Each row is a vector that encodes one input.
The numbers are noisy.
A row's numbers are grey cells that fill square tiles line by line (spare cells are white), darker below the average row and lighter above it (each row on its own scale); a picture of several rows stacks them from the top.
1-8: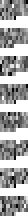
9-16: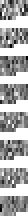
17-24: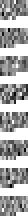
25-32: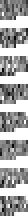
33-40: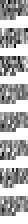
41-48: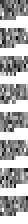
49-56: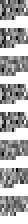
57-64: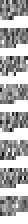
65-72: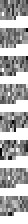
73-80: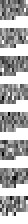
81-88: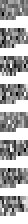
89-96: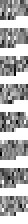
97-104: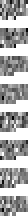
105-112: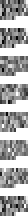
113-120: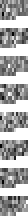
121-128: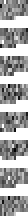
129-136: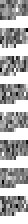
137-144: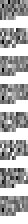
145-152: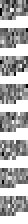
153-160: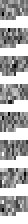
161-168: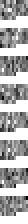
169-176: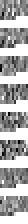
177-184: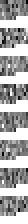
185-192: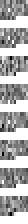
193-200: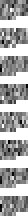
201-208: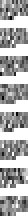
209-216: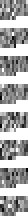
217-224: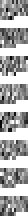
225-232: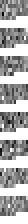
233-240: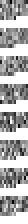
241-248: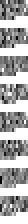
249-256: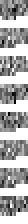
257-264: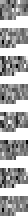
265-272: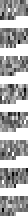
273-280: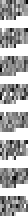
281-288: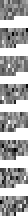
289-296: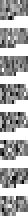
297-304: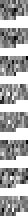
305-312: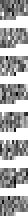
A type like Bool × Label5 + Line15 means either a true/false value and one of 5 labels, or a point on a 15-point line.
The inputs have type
(Bool × Bool × Bool × Bool + Label8) × Label8.
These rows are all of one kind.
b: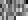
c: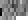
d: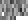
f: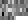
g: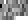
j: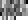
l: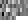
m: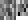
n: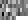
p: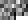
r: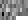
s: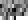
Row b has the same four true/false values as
g, l, n and r.
